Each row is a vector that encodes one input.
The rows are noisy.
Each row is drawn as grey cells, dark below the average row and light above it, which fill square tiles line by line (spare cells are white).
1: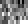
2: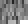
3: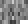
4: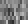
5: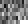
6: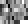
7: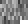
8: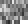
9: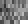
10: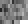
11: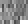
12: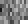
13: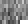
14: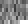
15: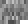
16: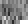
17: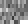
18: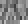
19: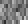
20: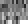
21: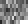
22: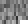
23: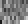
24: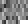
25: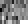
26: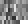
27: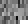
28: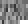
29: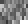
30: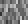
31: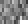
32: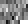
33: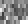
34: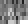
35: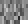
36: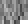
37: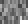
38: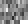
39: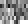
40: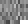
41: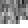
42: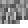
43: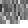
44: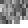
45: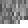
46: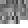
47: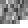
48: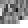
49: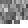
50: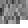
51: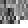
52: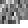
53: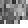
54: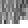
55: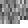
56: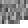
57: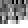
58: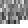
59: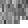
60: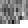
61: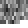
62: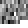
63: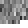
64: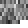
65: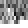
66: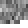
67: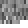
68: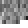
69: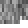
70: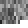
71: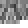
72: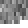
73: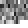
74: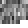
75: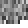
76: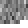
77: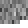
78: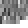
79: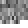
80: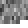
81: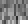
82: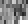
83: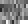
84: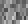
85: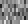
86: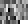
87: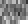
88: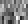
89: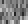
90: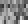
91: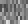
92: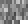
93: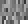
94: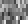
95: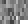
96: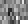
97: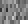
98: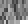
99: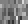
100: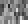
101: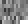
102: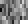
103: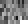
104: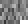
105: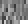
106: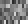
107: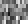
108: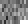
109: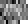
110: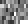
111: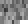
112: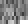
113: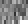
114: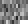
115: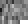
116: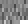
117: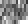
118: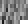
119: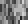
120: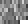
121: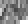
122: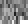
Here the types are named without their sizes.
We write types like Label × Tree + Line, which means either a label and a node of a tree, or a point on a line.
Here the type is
Bool × Bool × Bool × (Tree + Unit).
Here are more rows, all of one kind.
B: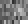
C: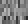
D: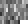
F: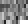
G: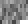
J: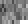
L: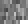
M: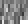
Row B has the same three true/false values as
J and L.
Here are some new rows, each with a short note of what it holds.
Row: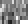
three true/false values
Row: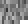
a node of a tree and three true/false values
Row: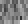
three true/false values
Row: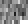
three true/false values
